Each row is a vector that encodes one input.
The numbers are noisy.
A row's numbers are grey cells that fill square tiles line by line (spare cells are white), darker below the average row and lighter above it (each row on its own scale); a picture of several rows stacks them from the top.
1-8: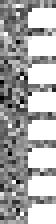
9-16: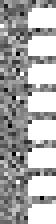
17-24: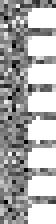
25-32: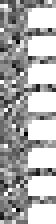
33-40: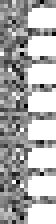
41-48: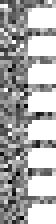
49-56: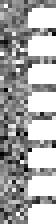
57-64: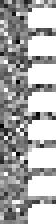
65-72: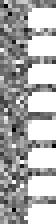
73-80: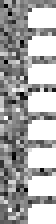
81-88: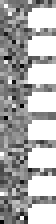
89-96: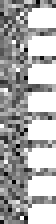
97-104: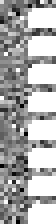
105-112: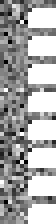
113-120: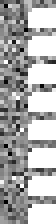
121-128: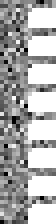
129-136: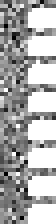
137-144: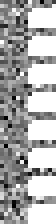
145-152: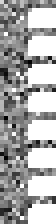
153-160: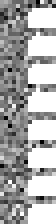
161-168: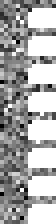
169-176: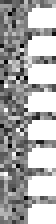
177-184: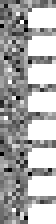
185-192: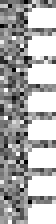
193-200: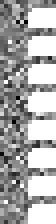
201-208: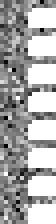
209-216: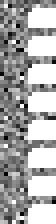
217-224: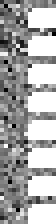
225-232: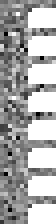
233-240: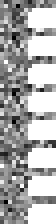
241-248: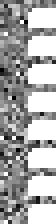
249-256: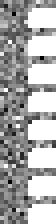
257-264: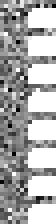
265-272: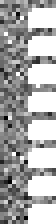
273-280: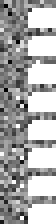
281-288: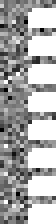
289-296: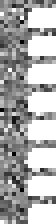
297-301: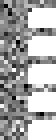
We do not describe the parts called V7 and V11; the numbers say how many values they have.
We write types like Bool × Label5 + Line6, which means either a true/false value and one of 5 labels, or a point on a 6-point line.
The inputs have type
(Bool × Bool × Bool + List2(V7)) × V11 + Label5 × Label5.
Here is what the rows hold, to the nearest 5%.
About 10% of them hold two labels (each one of 5). The rest hold a value of V11, together with either three true/false values, or a list of up to two values of V7.
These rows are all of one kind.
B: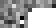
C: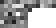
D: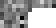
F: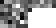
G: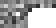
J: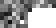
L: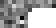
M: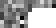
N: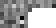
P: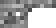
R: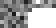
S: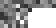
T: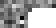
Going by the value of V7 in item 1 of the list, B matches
P and S.
